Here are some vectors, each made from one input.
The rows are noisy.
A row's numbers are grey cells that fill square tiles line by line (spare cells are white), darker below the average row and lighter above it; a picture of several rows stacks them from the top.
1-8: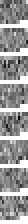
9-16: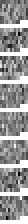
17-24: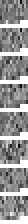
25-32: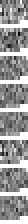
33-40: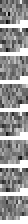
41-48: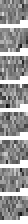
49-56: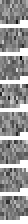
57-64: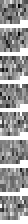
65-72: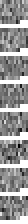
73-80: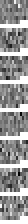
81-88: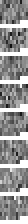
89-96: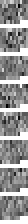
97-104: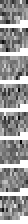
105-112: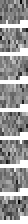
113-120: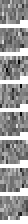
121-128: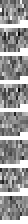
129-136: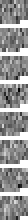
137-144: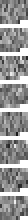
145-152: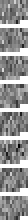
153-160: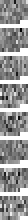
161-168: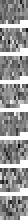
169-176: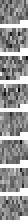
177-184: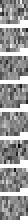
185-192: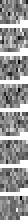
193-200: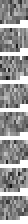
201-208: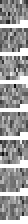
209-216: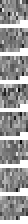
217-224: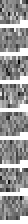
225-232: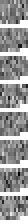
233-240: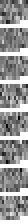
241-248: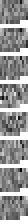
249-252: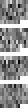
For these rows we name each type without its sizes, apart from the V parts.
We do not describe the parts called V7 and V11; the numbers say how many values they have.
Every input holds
either a point on a circle, or a label, or a value of V7 and a value of V11.
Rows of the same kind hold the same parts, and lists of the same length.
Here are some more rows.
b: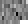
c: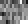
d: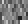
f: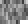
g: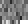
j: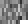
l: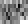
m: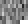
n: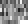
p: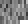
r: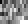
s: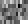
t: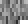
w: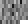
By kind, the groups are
b, d, f, g, j, m, p, t, w
c, n, r
l, s

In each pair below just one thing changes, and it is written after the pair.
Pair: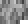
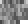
the value of V7
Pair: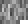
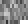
the value of V11
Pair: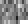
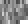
the value of V7
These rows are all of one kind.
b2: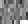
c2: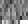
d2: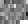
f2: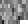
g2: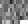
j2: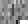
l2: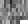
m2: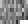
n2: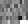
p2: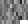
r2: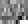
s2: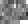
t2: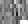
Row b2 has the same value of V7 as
c2, g2, n2 and p2.
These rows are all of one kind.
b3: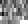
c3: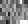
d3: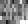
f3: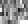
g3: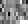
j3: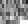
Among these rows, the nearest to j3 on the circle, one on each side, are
f3 and g3.
